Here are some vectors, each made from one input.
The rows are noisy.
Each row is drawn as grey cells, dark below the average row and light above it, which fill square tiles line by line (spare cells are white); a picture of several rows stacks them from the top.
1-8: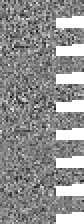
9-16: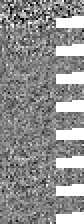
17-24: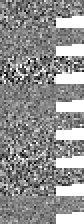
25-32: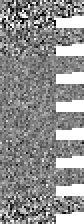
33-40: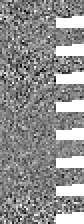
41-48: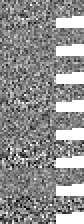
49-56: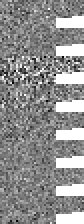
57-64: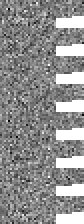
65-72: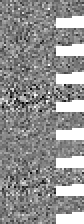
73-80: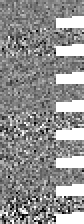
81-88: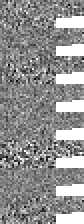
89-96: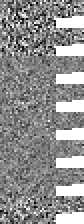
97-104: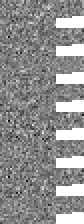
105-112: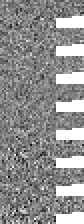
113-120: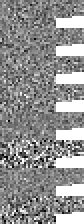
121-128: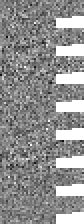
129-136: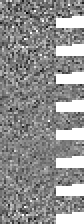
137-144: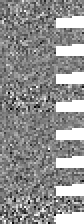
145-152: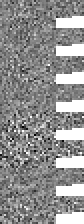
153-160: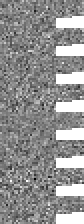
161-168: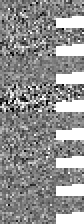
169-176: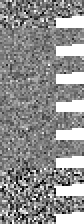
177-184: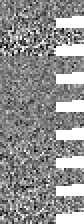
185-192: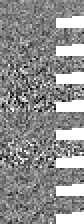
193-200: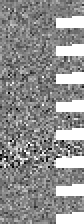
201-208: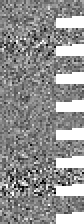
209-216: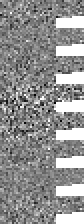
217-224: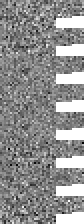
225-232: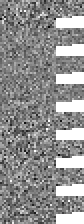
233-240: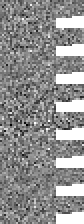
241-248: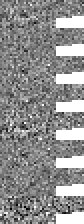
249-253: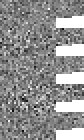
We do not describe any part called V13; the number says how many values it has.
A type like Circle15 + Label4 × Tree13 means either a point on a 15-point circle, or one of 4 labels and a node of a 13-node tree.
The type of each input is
(Bool × Bool × Bool + V13) × Tree16.
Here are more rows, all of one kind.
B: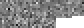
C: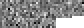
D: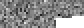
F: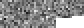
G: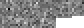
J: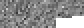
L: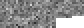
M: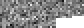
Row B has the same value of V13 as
D and F.
